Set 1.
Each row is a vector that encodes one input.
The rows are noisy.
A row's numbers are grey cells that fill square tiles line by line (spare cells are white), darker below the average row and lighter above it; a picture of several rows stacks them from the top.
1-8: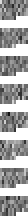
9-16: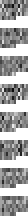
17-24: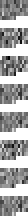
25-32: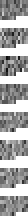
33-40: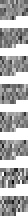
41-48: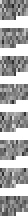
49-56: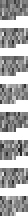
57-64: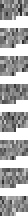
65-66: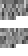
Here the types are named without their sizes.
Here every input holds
a point on a circle.
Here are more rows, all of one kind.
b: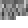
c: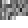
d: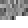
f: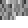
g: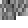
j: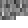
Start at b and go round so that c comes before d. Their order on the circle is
b, g, j, c, f, d.
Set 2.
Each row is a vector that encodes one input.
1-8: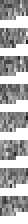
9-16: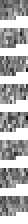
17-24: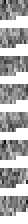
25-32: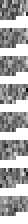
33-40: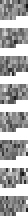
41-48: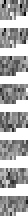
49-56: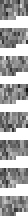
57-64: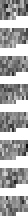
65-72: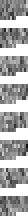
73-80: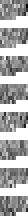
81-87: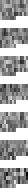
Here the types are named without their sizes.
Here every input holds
four true/false values.
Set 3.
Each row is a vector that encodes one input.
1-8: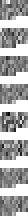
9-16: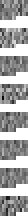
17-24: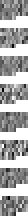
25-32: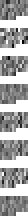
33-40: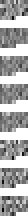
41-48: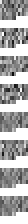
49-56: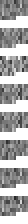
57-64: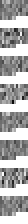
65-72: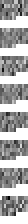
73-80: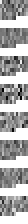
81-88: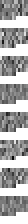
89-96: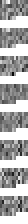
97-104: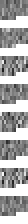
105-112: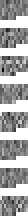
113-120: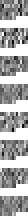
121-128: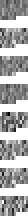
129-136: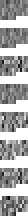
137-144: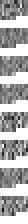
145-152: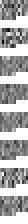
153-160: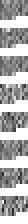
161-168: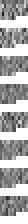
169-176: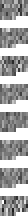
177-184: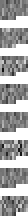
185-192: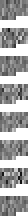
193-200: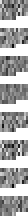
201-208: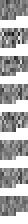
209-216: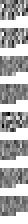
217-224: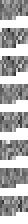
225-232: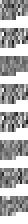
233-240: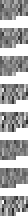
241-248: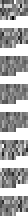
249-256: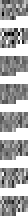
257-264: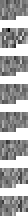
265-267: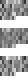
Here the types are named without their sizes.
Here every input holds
a point on a circle.
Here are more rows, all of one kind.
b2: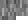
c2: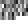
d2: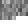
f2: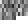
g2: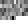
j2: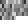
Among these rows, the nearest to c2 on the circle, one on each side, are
f2 and g2.
